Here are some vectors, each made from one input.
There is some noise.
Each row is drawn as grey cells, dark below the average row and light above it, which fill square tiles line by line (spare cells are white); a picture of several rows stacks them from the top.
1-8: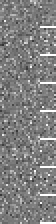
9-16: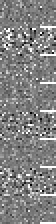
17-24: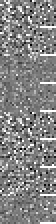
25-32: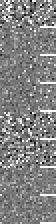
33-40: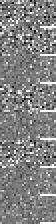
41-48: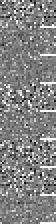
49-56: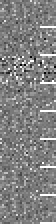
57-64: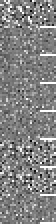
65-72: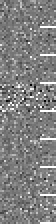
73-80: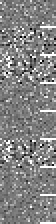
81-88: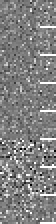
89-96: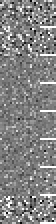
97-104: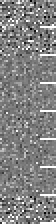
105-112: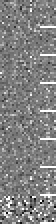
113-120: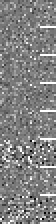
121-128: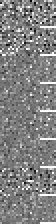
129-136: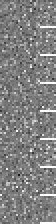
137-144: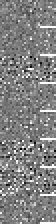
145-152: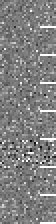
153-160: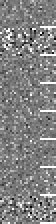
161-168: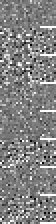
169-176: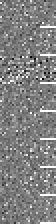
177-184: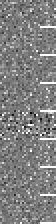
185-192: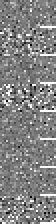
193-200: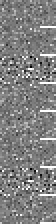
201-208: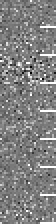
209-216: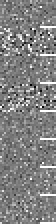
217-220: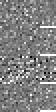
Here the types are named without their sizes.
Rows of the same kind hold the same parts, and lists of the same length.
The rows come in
3 kinds.
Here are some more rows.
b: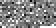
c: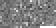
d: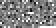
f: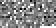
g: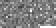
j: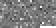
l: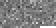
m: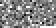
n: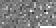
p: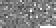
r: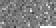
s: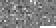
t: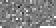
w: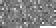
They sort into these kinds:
b, d, f, m
c, j, l, s, t, w
g, n, p, r

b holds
a point on a line.
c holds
a label, a node of a tree and a true/false value.
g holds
a point on a circle and a node of a tree.
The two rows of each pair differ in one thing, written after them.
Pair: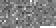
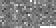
the true/false value
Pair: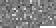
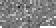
the node of the tree
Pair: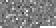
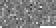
the node of the tree
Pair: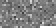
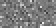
the true/false value
